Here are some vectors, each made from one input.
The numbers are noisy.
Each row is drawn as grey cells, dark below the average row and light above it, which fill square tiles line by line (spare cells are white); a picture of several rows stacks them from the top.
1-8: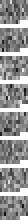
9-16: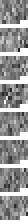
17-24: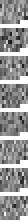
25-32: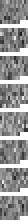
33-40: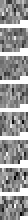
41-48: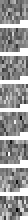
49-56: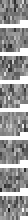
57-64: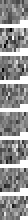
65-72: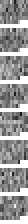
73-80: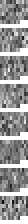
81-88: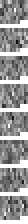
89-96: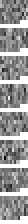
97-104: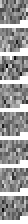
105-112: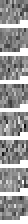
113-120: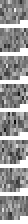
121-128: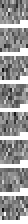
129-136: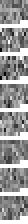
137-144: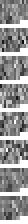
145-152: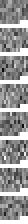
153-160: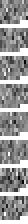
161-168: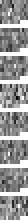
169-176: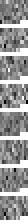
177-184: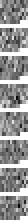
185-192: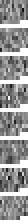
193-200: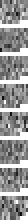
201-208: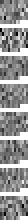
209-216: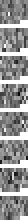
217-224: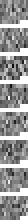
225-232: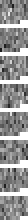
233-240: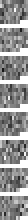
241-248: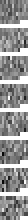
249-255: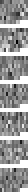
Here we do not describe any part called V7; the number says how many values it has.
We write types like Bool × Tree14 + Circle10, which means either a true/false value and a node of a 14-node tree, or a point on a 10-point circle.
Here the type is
(Bool × Line10 + Circle8 × V7) × Label11.
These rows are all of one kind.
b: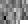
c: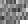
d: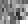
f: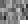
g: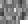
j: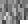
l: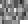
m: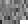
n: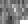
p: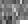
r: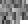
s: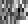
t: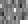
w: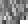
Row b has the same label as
g, l, r and t.
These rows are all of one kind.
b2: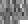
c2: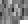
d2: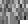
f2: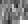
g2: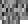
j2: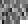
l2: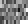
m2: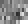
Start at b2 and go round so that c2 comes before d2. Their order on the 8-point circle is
b2, c2, j2, l2, f2, g2, d2, m2.
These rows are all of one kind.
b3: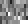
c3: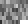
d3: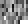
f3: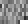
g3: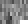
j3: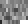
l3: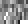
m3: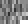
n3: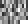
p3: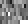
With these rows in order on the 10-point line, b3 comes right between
j3 and l3.
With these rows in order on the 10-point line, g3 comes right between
c3 and d3.
